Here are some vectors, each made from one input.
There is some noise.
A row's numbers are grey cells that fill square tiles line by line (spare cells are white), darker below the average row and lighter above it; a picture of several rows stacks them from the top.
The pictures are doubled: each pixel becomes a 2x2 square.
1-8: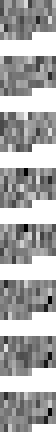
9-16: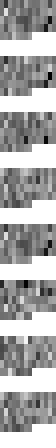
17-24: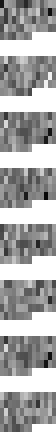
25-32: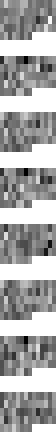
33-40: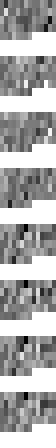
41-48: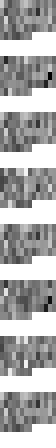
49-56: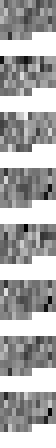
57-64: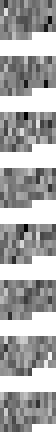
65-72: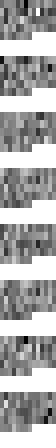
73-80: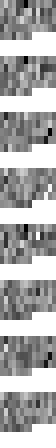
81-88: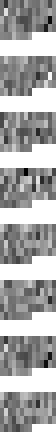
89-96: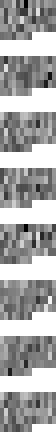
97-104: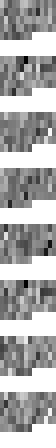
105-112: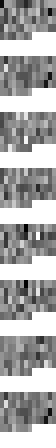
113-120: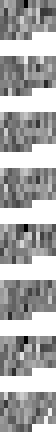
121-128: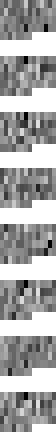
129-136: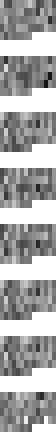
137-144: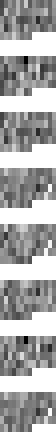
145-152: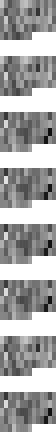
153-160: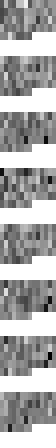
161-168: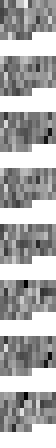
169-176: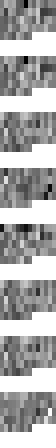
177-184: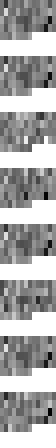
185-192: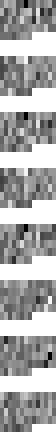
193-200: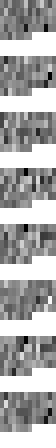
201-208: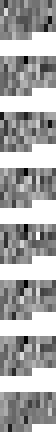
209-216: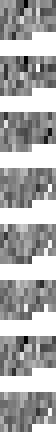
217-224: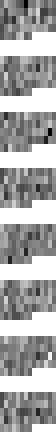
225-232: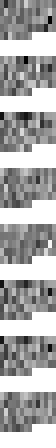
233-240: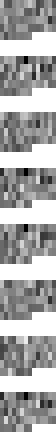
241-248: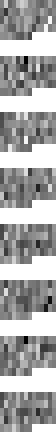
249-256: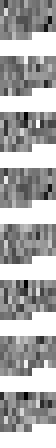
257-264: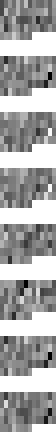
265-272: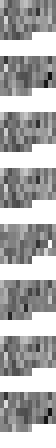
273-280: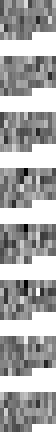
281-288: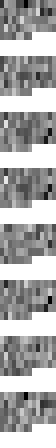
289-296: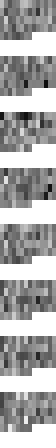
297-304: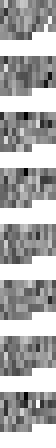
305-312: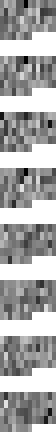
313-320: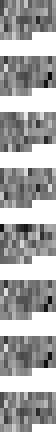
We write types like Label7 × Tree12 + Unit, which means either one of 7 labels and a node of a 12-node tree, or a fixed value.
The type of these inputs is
Bool × Bool × Bool × Bool + Tree11.
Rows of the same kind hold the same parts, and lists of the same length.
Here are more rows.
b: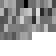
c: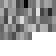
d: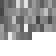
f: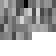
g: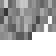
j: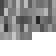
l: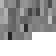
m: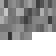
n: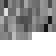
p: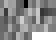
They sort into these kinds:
b, c, f, p
d, g, j, l, m, n

